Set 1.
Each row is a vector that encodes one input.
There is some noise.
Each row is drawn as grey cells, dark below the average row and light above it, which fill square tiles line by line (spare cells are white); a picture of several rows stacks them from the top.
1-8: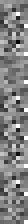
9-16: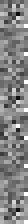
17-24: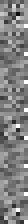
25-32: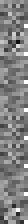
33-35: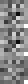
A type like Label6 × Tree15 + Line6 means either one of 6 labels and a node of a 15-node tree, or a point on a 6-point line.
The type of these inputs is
Line4.
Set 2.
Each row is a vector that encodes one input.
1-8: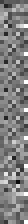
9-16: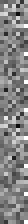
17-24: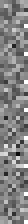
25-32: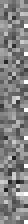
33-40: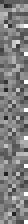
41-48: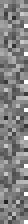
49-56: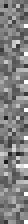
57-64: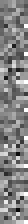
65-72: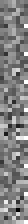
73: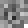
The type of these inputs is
Line9.
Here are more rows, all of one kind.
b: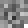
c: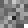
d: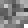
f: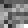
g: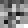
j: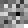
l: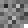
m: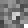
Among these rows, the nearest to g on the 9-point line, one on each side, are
f and j.
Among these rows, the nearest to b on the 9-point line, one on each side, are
c and d.
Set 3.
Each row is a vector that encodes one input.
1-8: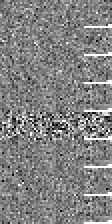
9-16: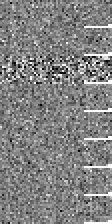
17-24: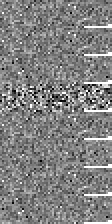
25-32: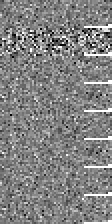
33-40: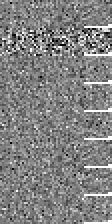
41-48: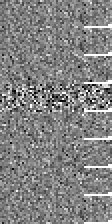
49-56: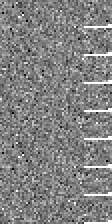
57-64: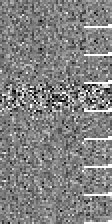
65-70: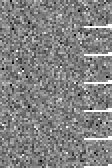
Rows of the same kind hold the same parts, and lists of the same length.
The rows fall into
2 kinds.
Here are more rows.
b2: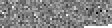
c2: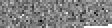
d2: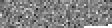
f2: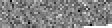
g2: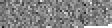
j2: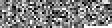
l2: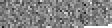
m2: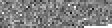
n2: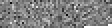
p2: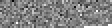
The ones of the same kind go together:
b2, c2, d2, f2, g2, l2, m2, n2, p2
j2

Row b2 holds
a point on an 11-point circle.
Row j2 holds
a fixed value.
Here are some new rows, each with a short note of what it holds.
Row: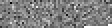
a point on an 11-point circle
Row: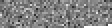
a point on an 11-point circle
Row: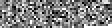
a fixed value
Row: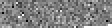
a point on an 11-point circle
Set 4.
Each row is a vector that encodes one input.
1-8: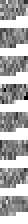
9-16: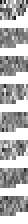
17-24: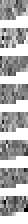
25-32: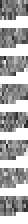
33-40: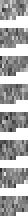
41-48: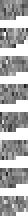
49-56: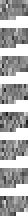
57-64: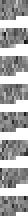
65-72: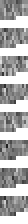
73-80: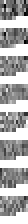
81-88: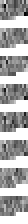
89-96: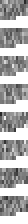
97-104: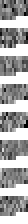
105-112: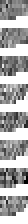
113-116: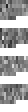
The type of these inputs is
Bool × Bool × Bool × Bool.
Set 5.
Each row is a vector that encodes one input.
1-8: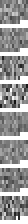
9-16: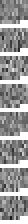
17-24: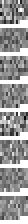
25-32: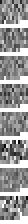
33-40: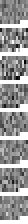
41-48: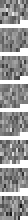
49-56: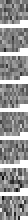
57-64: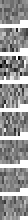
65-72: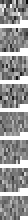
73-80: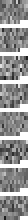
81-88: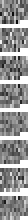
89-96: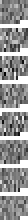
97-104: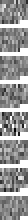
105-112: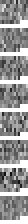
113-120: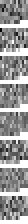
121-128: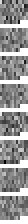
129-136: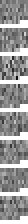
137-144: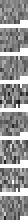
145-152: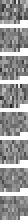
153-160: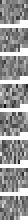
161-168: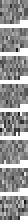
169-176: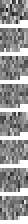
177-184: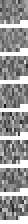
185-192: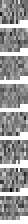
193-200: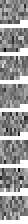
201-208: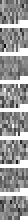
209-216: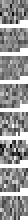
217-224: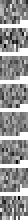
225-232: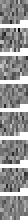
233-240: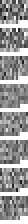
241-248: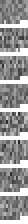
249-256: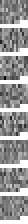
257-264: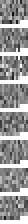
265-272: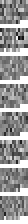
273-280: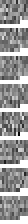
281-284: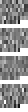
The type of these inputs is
Bool × Bool × Bool × Bool × Bool.
